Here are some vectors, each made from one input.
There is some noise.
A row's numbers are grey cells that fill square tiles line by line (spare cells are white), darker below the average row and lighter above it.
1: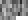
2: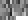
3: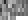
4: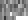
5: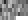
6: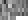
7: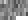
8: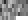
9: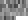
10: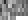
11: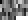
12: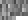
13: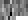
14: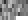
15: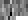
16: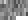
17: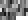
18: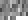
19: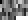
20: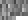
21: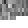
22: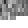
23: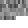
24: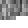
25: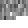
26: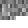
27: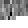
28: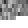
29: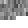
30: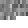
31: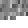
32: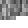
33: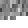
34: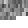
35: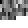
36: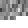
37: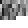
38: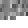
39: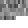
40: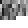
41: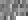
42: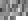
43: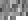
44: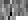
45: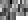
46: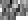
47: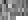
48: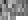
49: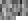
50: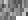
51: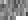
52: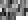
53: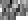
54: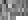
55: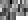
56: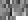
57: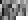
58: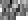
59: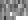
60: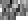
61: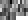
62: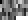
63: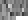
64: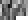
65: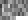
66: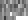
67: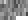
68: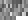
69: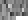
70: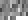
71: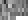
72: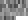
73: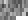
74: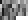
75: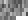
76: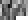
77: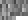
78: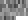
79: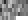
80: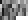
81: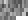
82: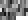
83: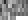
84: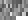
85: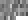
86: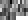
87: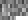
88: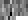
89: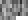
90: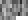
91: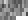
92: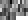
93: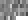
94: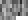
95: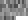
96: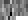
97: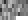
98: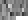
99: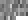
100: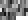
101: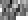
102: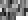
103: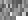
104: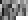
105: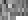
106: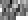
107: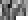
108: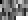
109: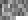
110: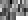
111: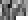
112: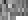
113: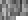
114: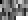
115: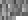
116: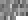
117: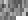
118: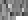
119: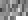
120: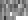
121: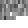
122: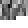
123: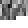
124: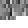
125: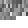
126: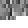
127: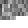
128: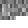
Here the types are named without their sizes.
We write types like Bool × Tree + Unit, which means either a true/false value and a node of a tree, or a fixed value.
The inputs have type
Bool × (Tree + Unit) + Line.
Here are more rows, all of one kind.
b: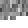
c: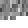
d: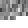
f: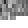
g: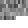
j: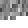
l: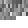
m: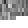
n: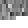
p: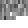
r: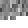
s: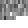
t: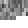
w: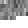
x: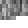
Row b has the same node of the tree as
c, f, j and r.
